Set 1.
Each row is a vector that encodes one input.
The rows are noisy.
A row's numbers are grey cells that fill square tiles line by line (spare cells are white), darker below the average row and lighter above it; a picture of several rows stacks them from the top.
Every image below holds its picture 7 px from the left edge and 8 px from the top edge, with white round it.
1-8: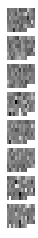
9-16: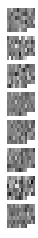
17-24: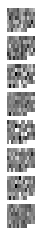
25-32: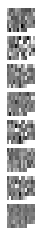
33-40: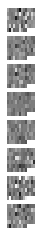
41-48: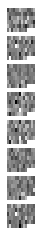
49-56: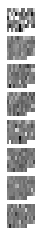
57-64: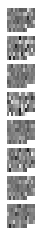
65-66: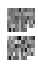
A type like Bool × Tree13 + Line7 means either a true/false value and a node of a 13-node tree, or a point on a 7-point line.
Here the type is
Label8 × Line4.
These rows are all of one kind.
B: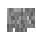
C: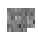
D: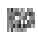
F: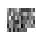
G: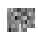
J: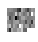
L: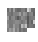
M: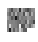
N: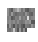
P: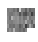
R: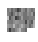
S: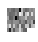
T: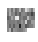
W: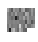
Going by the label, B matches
M, N and W.
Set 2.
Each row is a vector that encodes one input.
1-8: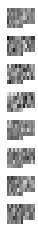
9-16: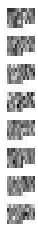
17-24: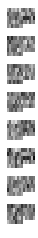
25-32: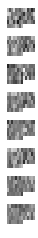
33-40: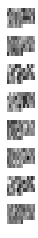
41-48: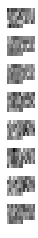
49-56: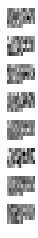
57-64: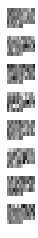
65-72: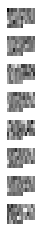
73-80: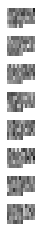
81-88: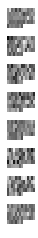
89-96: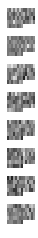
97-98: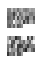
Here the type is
List2(Line7).
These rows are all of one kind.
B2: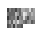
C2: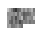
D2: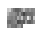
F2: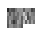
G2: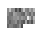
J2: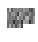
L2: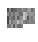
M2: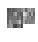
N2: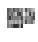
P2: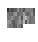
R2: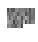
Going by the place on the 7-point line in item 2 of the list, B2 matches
C2, D2 and G2.
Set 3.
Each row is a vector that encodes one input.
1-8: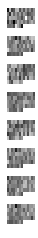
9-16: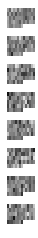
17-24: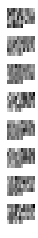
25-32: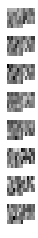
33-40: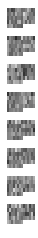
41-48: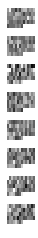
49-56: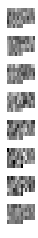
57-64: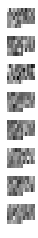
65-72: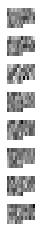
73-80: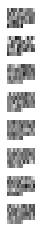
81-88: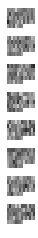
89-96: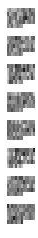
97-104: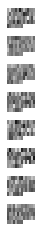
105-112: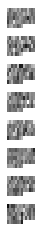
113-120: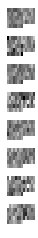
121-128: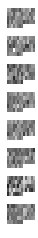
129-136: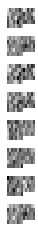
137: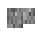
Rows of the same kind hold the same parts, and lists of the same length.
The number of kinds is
3.
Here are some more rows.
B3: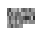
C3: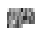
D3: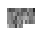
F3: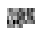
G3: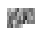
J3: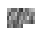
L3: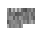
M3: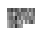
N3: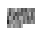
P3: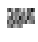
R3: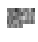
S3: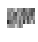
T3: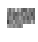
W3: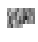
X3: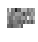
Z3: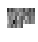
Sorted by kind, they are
B3, C3, G3, L3, N3, S3, T3, W3
D3, J3, M3, R3, X3, Z3
F3, P3

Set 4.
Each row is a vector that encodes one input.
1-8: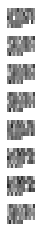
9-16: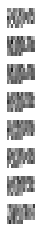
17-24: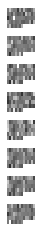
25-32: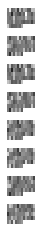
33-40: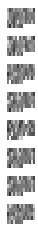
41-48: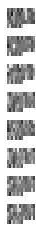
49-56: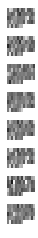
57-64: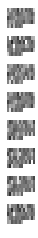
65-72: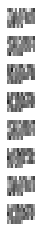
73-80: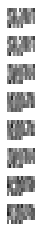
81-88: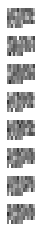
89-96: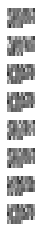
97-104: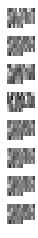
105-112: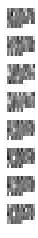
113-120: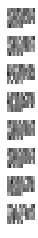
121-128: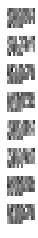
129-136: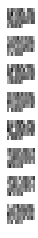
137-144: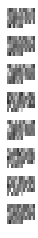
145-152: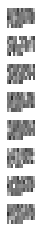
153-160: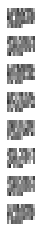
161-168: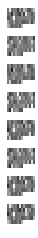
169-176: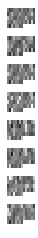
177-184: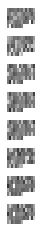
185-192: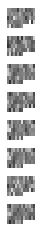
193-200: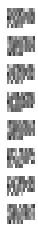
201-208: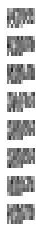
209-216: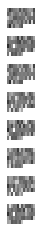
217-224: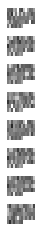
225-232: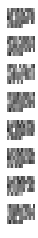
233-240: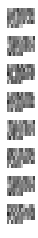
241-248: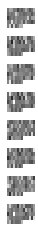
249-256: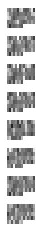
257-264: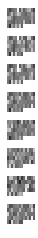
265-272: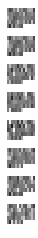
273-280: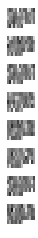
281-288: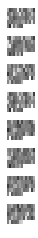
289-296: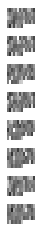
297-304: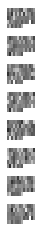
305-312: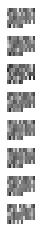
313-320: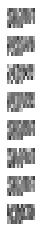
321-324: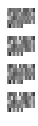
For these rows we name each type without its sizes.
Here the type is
Circle + Line.
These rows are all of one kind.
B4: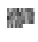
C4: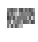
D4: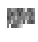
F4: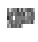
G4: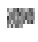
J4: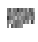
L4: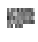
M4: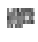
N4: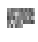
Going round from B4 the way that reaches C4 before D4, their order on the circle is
B4, G4, L4, M4, N4, C4, D4, F4, J4.
